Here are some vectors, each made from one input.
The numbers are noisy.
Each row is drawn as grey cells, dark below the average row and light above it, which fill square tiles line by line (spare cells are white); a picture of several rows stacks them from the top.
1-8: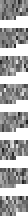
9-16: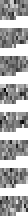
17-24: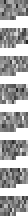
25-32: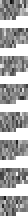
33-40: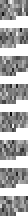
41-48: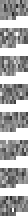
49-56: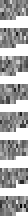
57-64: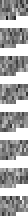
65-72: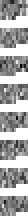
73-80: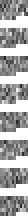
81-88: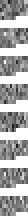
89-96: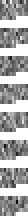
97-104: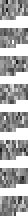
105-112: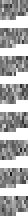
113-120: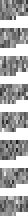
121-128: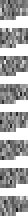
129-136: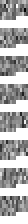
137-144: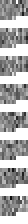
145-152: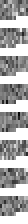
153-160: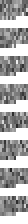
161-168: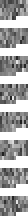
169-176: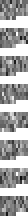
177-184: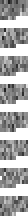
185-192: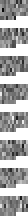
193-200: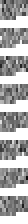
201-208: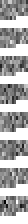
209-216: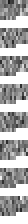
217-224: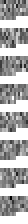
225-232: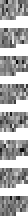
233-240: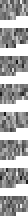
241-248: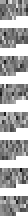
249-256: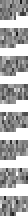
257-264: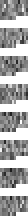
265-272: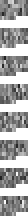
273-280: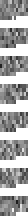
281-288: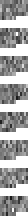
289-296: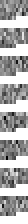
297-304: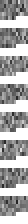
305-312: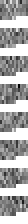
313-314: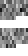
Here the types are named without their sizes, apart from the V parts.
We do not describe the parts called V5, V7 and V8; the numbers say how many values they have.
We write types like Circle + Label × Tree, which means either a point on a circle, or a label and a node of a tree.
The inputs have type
List(Line) × V5 × V7 × V8.
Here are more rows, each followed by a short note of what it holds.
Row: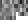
a value of V5, a value of V7 and a value of V8, together with a list of two items
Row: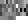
a value of V5, a value of V7 and a value of V8, together with the empty list
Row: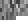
a value of V5, a value of V7 and a value of V8, together with a list of three items
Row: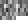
a value of V5, a value of V7 and a value of V8, together with the empty list
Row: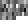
a value of V5, a value of V7 and a value of V8, together with the empty list
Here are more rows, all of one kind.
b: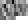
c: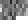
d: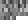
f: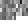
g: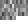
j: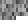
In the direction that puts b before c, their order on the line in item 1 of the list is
b, g, c, f, d, j.
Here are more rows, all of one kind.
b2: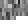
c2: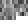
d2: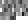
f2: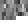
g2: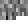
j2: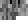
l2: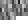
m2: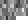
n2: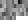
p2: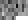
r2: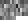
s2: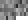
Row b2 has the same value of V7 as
c2, p2 and r2.
